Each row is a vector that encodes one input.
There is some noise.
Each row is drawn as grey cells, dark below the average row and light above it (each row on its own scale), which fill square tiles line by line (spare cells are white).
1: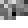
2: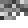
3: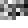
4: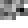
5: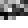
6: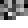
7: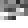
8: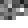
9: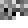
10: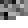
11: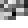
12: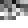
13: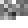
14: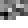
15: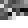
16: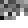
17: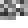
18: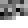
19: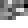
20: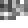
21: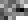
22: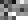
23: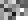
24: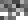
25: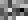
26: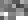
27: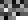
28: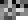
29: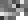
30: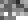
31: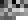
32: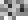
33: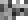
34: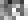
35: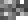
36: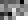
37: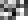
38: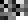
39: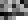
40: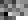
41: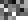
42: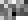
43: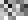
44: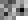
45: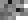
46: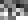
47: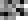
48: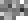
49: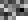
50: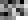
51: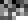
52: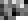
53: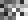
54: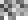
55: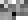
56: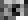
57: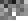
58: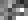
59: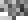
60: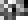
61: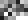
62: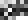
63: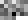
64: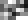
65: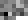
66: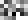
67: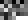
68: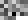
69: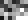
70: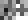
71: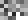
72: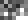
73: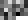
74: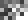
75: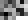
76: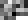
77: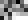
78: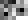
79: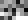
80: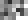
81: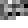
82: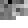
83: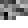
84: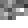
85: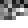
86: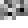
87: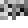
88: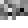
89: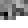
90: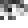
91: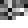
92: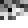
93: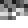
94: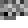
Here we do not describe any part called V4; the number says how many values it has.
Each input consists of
a value of V4, together with either one of 6 labels, or a node of a 7-node tree.
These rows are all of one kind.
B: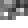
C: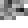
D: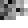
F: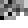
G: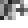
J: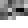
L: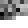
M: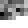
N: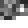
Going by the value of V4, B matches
C and N.
